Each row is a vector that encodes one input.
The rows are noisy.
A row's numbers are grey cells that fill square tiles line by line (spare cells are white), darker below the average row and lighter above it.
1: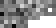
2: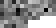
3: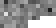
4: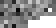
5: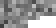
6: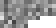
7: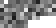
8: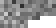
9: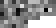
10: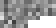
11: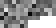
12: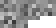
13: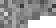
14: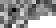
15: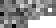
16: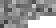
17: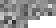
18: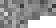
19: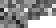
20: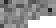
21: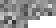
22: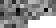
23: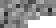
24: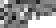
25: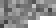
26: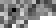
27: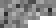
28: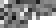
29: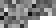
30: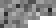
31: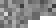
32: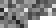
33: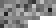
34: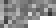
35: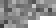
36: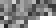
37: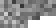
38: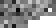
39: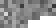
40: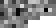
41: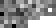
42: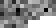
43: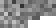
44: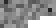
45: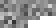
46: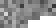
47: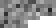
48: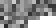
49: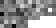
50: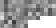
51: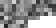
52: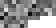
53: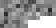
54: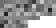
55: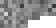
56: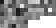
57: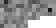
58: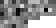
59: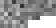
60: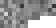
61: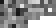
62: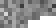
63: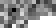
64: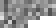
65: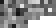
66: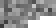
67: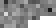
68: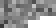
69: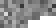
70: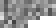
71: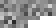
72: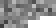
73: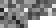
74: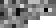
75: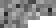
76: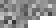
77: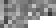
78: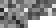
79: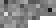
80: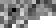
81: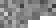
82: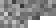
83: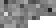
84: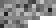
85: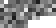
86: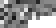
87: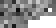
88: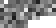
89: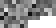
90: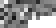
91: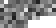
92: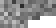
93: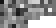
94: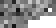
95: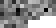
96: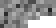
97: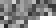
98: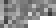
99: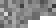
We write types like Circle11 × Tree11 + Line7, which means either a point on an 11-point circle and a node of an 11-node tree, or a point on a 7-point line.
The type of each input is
Line5 + Line6 + Tree10.
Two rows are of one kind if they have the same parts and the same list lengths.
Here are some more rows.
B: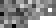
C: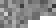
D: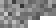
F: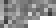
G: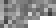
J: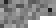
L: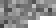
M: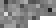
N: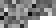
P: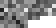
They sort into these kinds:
B
C, D, F, G, J, L, M
N, P

